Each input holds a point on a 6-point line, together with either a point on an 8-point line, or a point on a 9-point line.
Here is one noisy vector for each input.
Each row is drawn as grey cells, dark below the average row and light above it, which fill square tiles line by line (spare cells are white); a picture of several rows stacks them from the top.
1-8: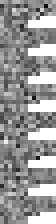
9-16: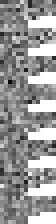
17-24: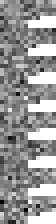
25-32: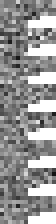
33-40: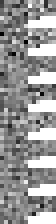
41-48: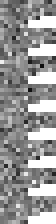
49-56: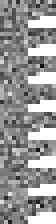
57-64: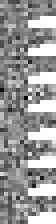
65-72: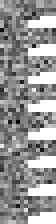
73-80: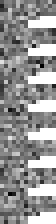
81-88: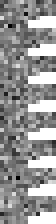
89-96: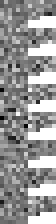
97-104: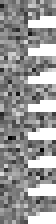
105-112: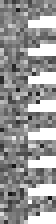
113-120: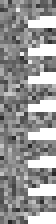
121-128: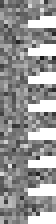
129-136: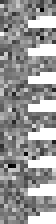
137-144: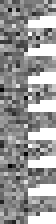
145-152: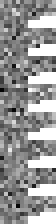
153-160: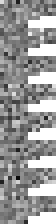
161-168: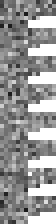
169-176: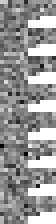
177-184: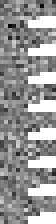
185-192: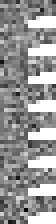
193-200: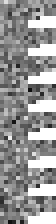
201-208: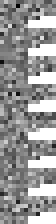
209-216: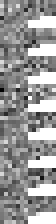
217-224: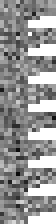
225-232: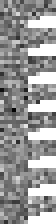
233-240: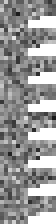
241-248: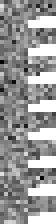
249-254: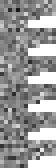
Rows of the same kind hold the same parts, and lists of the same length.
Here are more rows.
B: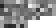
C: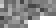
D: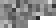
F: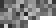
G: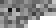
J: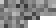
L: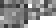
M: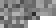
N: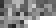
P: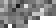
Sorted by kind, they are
B, D, F, L, N, P
C, G, J, M

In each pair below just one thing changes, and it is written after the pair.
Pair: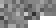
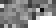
the place on the 6-point line
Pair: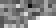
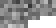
the place on the 6-point line
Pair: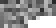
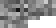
the place on the 6-point line
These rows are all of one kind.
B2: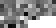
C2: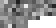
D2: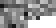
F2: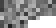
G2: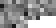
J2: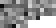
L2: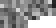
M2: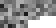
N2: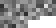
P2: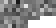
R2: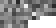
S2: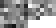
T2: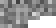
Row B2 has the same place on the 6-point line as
F2 and L2.
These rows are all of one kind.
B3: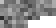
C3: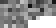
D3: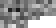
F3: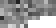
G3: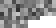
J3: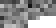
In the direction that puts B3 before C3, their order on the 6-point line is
G3, D3, B3, F3, J3, C3.
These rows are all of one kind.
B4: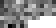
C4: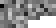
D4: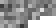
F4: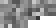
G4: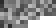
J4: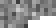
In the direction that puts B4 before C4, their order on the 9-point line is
B4, C4, G4, F4, J4, D4.
